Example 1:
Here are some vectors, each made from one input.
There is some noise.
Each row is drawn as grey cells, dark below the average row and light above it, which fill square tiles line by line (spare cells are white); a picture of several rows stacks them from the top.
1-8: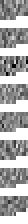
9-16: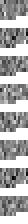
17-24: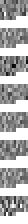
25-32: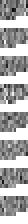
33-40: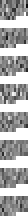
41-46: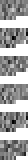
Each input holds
either a fixed value, or three true/false values.
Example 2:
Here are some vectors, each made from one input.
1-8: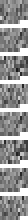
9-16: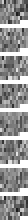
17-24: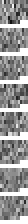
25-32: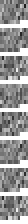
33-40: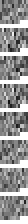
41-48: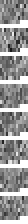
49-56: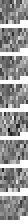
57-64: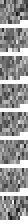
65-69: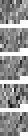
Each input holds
a point on a 9-point line.
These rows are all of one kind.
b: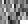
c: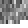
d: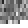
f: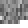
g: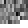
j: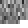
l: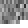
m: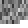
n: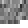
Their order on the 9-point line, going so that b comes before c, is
b, g, n, f, j, l, d, c, m.
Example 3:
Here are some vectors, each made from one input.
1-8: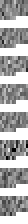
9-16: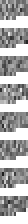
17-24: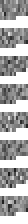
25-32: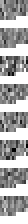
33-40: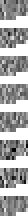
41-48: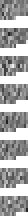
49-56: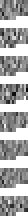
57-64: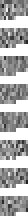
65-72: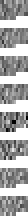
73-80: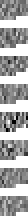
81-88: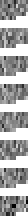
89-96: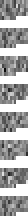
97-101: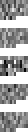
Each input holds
either a fixed value, or three true/false values.
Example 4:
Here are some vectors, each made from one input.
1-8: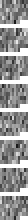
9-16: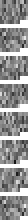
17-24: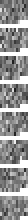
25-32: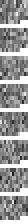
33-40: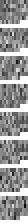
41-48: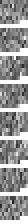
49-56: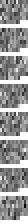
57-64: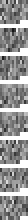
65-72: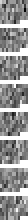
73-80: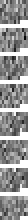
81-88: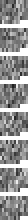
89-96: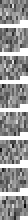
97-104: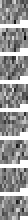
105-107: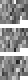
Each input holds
a point on a 19-point circle.
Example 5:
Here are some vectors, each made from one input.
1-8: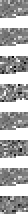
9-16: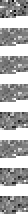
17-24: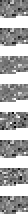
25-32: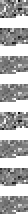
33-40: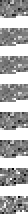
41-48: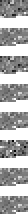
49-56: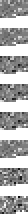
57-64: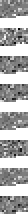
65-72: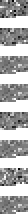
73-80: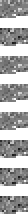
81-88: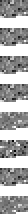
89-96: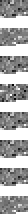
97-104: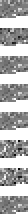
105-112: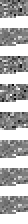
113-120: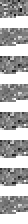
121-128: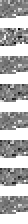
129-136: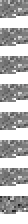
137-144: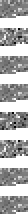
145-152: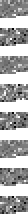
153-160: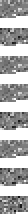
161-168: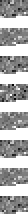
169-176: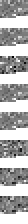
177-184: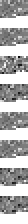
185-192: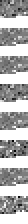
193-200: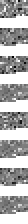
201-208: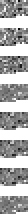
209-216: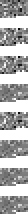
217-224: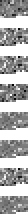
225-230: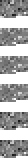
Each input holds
one of 5 labels.
